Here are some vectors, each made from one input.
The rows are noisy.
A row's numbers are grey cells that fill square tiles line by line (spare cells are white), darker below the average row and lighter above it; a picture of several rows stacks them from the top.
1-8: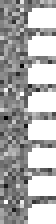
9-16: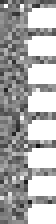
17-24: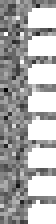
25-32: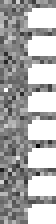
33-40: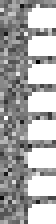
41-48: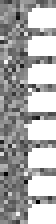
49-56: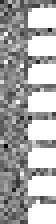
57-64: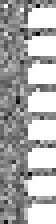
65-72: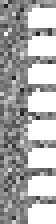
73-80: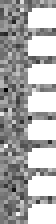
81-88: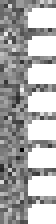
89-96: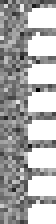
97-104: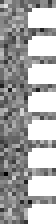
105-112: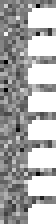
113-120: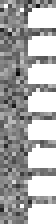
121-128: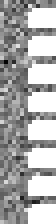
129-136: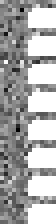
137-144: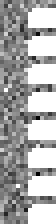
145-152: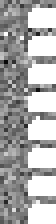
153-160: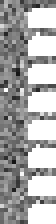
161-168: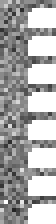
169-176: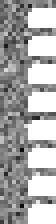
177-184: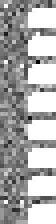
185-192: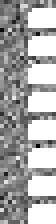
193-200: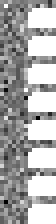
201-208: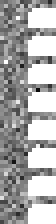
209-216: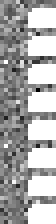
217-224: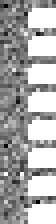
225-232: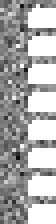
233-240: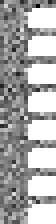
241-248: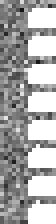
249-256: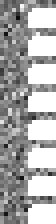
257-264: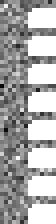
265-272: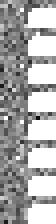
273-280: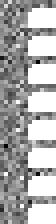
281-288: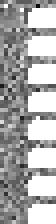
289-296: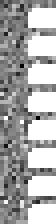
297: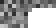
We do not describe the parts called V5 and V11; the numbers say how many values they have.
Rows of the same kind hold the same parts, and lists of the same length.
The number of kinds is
2.
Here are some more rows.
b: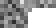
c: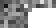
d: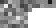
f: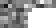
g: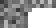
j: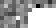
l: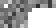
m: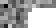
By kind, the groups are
b, c, f, g, m
d, j, l

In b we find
a value of V5 and a value of V11.
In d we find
a point on a 7-point line, a true/false value and a value of V11.
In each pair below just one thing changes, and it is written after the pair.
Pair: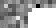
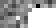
the true/false value
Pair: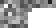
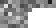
the true/false value
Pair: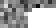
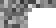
the value of V11
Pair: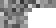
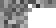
the true/false value
